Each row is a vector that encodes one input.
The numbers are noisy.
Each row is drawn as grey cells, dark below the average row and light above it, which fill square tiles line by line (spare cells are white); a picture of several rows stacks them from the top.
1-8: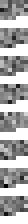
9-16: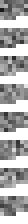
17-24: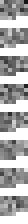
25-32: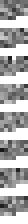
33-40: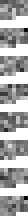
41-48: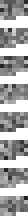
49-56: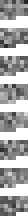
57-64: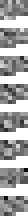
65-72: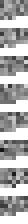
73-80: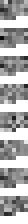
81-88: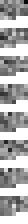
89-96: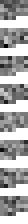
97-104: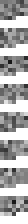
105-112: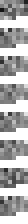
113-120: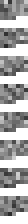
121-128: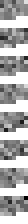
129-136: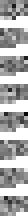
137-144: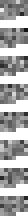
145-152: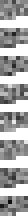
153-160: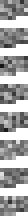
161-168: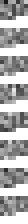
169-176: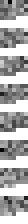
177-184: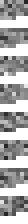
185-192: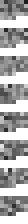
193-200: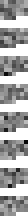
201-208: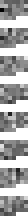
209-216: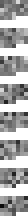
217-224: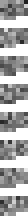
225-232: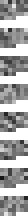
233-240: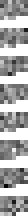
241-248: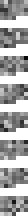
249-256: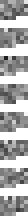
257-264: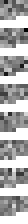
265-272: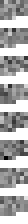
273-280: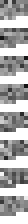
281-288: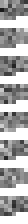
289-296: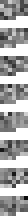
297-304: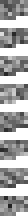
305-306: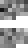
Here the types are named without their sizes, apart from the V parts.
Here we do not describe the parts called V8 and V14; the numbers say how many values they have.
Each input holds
either a value of V8 and a value of V14, or a list of points on a circle.
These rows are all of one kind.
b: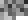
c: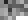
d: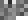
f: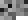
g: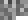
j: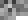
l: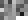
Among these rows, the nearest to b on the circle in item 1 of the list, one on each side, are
c and f.
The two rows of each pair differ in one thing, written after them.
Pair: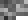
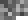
the value of V14
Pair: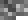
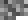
the value of V14
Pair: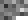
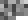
the value of V14
